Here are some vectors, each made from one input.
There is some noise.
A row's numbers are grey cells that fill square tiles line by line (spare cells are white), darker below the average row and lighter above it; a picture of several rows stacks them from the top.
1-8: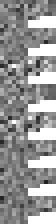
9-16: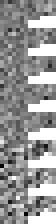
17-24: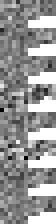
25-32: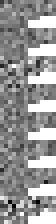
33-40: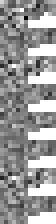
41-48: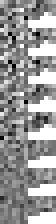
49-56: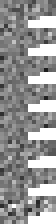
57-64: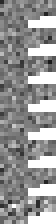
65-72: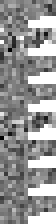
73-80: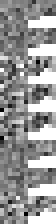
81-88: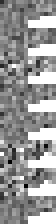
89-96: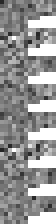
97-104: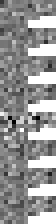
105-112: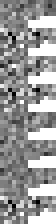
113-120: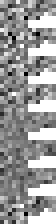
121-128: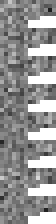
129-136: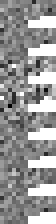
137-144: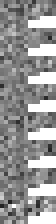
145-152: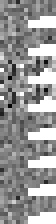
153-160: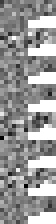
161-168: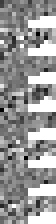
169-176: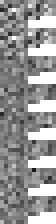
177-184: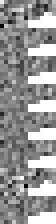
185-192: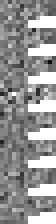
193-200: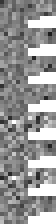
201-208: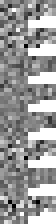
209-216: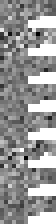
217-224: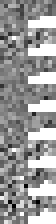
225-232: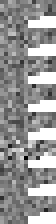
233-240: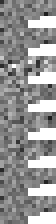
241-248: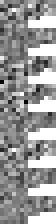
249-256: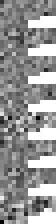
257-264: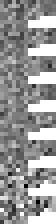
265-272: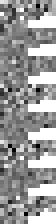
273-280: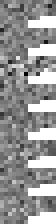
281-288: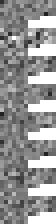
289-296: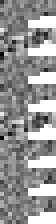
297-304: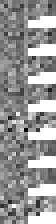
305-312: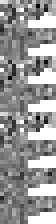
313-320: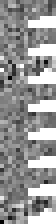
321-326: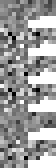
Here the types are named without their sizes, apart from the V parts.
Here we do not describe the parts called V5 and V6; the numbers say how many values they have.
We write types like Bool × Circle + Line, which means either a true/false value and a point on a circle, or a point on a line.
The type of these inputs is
Circle + (Tree × V5 + Unit) × V6.
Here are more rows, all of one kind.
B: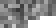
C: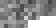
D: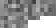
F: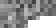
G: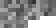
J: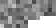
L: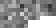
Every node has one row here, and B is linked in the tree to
C, D and J.
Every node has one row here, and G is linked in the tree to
J.
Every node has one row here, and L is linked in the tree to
D.
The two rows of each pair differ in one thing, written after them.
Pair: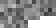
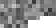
the value of V5
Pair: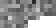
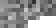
the node of the tree
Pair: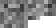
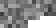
the value of V6
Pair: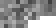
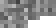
the value of V6
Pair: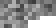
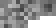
the value of V5
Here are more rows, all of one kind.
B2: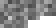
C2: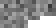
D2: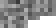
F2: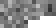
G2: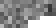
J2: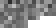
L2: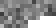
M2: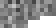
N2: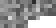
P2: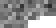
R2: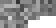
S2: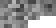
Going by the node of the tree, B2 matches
L2 and N2.
